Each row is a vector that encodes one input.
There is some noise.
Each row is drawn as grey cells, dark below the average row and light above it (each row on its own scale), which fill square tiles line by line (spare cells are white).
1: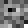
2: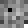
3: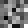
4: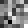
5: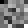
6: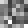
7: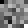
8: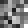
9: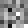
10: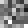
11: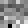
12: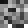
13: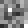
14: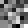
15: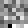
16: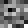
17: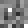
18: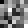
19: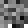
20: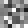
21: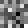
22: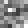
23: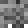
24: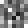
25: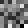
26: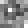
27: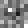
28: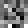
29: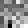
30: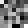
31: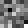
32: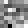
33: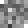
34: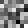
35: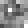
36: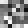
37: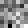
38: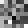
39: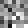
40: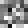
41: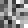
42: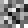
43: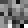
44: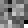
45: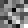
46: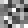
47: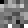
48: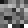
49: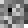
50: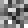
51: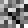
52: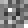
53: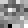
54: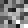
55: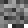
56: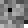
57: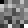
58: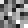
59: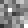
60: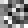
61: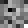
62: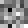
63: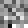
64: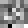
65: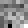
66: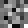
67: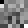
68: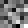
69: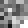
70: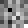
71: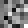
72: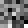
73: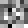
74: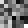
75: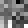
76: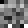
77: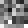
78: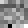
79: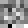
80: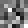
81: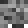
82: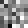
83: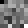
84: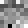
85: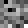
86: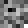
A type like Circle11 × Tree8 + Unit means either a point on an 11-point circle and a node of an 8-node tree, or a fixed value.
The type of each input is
Label5 × Line6 + Line7.
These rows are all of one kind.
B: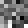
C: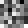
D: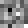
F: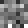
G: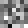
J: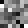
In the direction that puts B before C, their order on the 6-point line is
J, D, B, F, G, C.
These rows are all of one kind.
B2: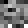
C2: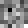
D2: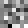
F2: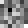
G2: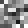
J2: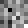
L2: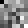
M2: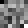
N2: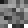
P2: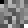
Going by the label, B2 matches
C2 and G2.
